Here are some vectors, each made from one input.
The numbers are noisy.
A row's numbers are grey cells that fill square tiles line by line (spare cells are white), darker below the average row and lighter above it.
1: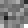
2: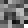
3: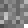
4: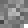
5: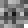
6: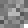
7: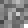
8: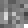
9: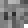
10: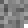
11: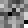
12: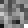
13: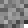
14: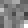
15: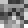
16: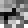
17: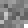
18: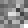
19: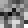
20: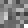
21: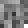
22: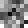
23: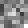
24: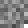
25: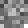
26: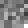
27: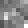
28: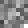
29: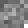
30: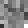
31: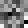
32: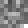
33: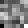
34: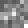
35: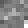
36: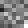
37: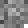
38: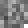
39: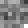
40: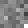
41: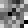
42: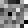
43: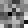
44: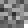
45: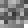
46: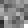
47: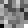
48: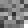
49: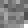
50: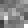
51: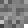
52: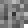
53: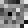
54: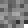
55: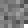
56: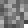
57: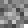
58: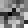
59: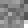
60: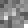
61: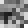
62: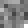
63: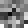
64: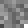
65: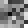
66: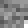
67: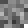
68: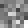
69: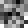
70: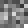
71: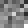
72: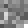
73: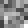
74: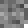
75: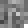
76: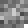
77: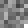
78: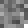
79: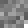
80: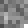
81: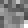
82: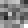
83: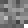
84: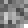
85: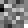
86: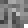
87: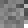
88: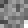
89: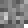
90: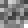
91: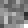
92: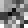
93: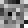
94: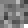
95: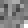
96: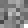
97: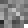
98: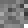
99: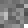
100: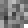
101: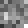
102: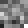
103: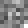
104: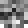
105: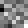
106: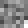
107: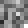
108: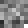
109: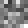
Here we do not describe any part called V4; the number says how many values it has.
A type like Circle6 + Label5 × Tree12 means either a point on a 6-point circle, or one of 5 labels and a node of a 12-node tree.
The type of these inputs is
Line5 + List2(Bool × V4).
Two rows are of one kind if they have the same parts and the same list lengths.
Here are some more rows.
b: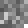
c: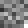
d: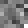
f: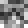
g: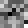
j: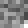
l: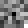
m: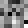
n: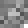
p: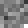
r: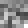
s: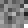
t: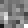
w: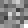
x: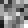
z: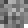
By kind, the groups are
b, d, j, r, s, t, x
c, l
f, g, m
n, p, w, z

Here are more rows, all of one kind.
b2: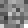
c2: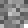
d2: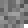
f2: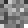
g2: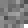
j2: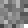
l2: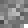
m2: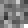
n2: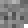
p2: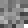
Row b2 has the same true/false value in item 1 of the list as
d2, g2 and n2.
